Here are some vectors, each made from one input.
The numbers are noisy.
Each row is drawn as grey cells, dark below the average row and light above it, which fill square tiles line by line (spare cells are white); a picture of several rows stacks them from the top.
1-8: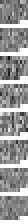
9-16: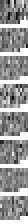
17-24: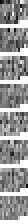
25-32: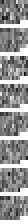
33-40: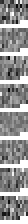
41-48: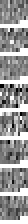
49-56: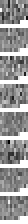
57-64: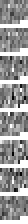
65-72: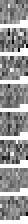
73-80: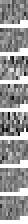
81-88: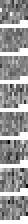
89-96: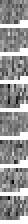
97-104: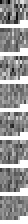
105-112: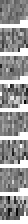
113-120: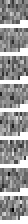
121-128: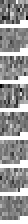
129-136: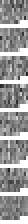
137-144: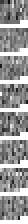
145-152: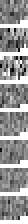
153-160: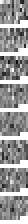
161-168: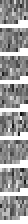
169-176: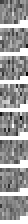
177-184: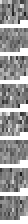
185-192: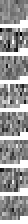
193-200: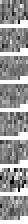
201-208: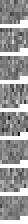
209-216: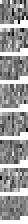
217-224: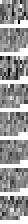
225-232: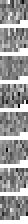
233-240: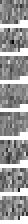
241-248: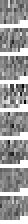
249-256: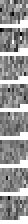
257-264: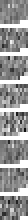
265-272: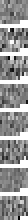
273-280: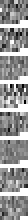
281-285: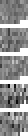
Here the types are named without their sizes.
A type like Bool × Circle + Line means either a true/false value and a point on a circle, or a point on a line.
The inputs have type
Bool × List(Circle).
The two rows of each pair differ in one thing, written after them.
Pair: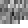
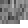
the place on the circle in item 1 of the list
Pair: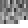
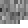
the place on the circle in item 1 of the list
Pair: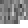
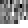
the place on the circle in item 1 of the list
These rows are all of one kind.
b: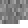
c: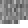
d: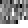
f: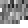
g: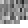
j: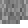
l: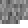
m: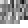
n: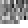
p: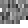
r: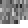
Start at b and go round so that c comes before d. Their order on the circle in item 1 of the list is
b, p, c, m, d, l, j, g, r, n, f.
